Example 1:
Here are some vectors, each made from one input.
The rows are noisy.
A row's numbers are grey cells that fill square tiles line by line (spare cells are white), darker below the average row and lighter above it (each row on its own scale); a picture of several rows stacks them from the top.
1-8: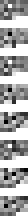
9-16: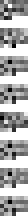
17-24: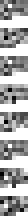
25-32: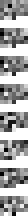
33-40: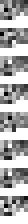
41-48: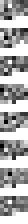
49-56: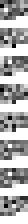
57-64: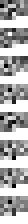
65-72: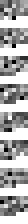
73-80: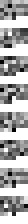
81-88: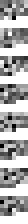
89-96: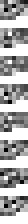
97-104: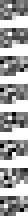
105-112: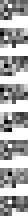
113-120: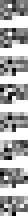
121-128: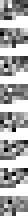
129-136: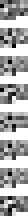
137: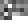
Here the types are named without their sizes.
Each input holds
a point on a line.
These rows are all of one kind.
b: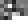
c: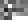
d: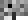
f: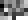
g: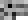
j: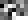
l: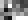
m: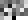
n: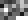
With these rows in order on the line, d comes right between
g and m.
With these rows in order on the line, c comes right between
b and l.
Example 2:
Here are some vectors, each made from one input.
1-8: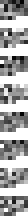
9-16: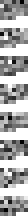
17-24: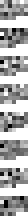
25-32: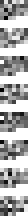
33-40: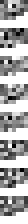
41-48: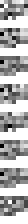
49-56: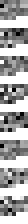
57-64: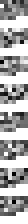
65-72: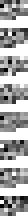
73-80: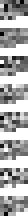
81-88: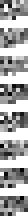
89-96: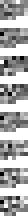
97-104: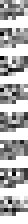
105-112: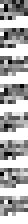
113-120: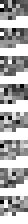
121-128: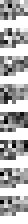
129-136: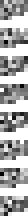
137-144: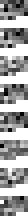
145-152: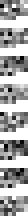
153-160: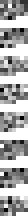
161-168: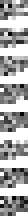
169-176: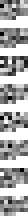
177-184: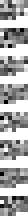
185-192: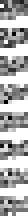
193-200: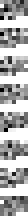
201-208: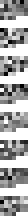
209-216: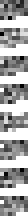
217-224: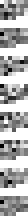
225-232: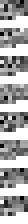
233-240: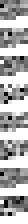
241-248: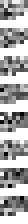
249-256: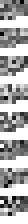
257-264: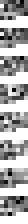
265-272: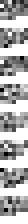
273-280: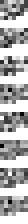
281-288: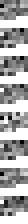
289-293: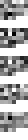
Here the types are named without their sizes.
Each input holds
a point on a line.
